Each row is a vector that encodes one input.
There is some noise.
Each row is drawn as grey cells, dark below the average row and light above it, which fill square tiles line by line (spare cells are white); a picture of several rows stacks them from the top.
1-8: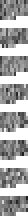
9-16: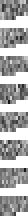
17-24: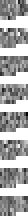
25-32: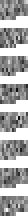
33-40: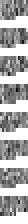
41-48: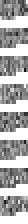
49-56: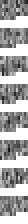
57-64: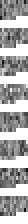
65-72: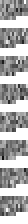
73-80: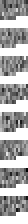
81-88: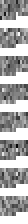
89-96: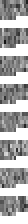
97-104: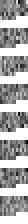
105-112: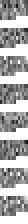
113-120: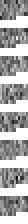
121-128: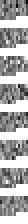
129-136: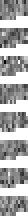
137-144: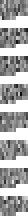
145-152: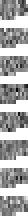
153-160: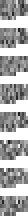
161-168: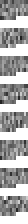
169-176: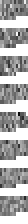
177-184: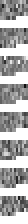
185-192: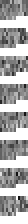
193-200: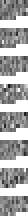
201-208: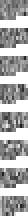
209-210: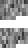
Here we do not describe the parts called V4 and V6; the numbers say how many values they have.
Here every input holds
a true/false value, a value of V4 and a value of V6, together with either one of 7 labels, or a node of an 8-node tree.
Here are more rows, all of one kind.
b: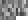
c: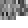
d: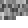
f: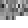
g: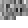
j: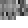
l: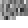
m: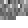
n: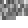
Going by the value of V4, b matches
c, j and m.
